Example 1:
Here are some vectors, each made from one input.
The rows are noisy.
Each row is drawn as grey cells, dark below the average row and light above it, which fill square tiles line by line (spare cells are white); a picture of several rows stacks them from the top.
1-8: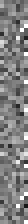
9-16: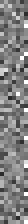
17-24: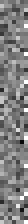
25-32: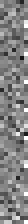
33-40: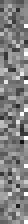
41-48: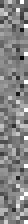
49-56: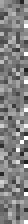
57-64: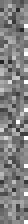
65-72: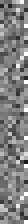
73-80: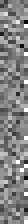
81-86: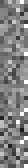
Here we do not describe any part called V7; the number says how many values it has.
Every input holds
either one of 9 labels, or a point on each of two 4-point lines and a value of V7.
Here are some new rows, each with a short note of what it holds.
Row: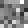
a point on each of two 4-point lines and a value of V7
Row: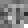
one of 9 labels
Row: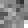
one of 9 labels
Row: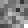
one of 9 labels
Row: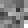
one of 9 labels
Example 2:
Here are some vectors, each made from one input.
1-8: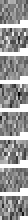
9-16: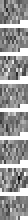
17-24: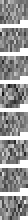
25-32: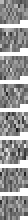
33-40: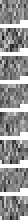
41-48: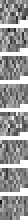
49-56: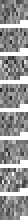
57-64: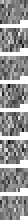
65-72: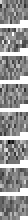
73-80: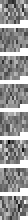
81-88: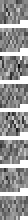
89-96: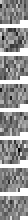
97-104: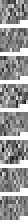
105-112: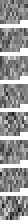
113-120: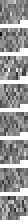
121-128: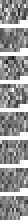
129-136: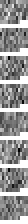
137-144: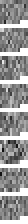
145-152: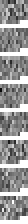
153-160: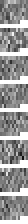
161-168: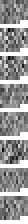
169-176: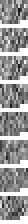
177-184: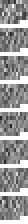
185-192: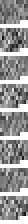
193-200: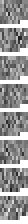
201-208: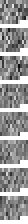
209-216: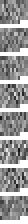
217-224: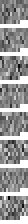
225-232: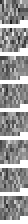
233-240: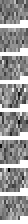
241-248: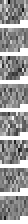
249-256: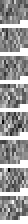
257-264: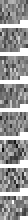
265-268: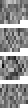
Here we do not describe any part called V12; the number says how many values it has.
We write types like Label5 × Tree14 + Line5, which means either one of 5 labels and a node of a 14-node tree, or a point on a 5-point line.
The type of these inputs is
(Bool × Bool × Bool + Unit) × V12 + Circle18.
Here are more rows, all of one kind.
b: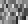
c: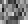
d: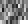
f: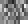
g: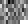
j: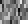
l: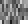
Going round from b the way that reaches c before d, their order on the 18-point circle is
b, f, g, c, d, l, j.
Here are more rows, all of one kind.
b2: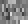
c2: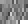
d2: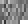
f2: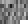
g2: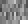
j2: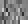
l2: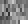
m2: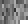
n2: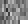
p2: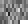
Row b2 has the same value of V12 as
l2 and n2.
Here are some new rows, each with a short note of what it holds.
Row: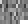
a value of V12
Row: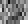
a point on an 18-point circle
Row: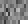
three true/false values and a value of V12
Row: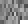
three true/false values and a value of V12
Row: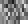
a point on an 18-point circle
